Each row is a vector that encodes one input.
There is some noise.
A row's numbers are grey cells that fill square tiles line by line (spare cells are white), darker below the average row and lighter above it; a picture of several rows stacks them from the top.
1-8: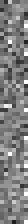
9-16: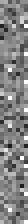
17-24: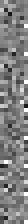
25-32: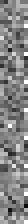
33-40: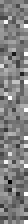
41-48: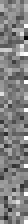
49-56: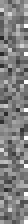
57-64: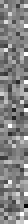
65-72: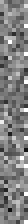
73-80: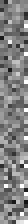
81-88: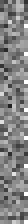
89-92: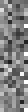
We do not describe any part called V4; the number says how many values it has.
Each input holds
one of 6 labels, together with either four true/false values, or a value of V4.
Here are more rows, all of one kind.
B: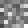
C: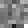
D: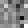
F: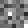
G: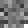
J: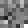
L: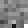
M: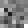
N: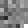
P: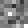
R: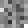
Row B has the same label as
J and N.
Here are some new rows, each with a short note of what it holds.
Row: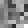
one of 6 labels and a value of V4
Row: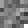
one of 6 labels and four true/false values
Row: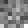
one of 6 labels and four true/false values
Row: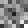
one of 6 labels and a value of V4
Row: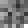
one of 6 labels and four true/false values
